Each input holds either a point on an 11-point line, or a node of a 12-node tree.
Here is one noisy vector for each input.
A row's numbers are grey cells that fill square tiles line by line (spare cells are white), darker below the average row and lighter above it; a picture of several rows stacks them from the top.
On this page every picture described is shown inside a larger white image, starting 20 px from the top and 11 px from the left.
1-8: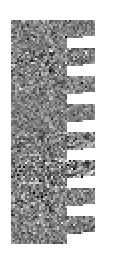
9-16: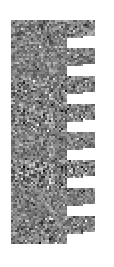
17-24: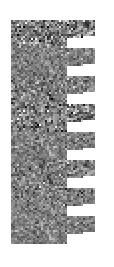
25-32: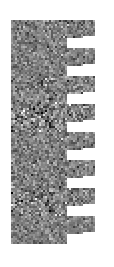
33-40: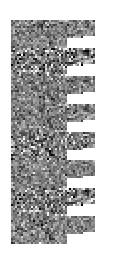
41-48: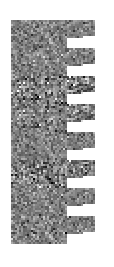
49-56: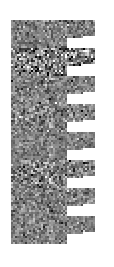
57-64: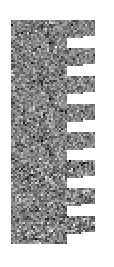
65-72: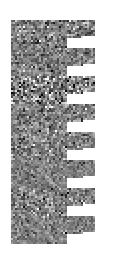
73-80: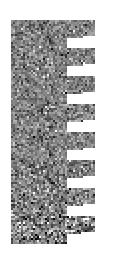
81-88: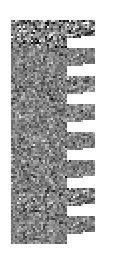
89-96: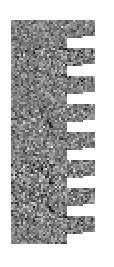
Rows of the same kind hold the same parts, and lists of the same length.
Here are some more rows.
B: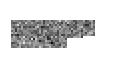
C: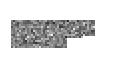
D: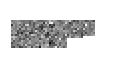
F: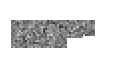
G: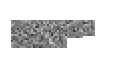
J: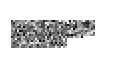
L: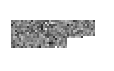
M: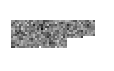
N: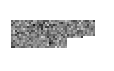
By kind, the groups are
B, D, J, L, M, N
C, F, G

